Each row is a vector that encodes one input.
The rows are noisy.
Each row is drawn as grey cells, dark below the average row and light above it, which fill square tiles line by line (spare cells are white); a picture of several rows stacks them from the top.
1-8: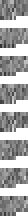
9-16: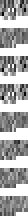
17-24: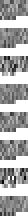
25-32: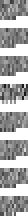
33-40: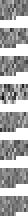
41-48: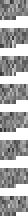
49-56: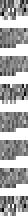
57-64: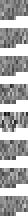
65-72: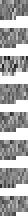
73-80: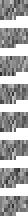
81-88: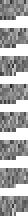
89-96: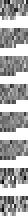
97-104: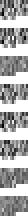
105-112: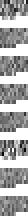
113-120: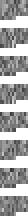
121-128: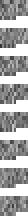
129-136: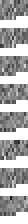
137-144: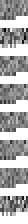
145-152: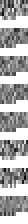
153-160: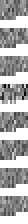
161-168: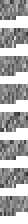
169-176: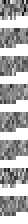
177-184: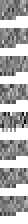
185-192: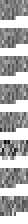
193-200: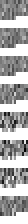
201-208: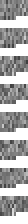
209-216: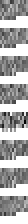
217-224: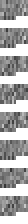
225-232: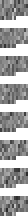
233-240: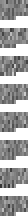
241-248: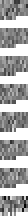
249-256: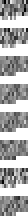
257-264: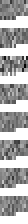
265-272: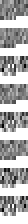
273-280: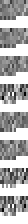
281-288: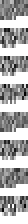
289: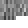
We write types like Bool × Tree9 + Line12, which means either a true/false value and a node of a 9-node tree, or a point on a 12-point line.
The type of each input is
Bool × Line9.
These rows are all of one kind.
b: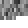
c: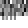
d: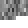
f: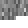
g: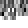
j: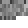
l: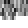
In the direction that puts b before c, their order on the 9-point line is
g, j, l, f, d, b, c.
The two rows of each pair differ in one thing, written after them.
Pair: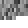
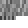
the place on the 9-point line
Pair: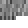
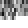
the true/false value
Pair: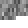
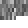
the place on the 9-point line
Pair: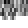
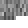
the true/false value
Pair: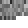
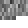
the place on the 9-point line
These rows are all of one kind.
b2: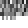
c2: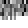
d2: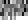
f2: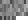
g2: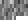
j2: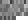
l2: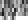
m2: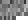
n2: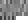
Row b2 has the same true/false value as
c2, d2 and l2.
